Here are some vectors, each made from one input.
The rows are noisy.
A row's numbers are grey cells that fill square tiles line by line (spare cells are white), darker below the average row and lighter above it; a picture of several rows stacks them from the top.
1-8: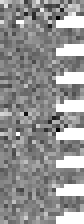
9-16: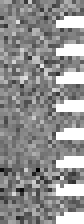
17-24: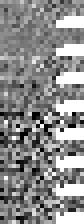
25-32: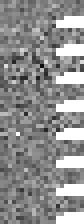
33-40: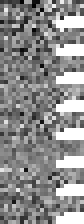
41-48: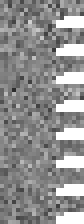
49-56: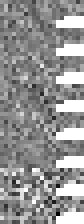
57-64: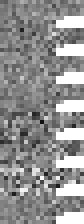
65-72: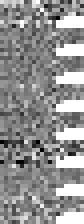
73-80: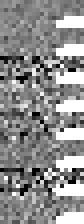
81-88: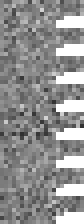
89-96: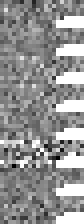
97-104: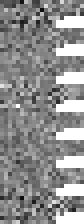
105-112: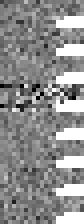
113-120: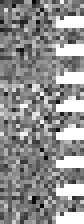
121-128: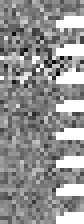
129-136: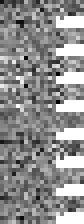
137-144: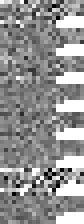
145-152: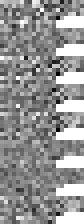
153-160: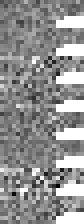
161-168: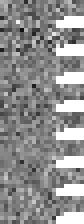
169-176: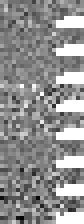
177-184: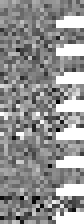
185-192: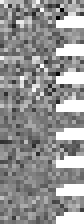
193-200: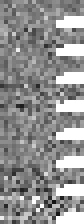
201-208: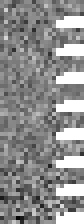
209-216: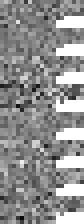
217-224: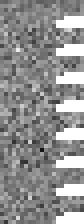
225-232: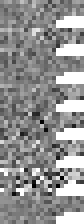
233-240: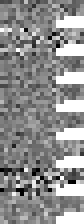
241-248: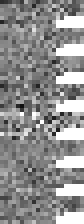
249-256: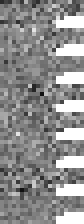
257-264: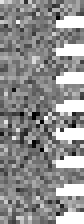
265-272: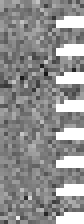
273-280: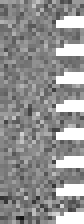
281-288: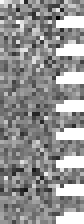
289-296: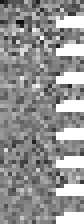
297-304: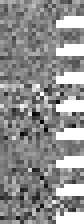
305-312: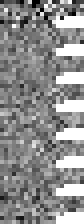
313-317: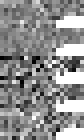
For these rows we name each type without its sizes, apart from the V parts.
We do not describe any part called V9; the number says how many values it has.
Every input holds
a true/false value, together with either a point on a line, or a value of V9.
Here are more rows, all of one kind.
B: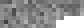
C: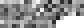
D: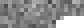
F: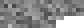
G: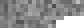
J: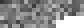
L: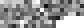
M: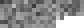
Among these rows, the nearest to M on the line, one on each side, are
B and J.
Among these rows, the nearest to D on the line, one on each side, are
F and G.
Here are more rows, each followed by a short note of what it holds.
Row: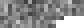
a true/false value and a value of V9
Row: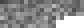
a point on a line and a true/false value
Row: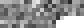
a point on a line and a true/false value
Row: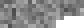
a point on a line and a true/false value
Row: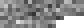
a true/false value and a value of V9
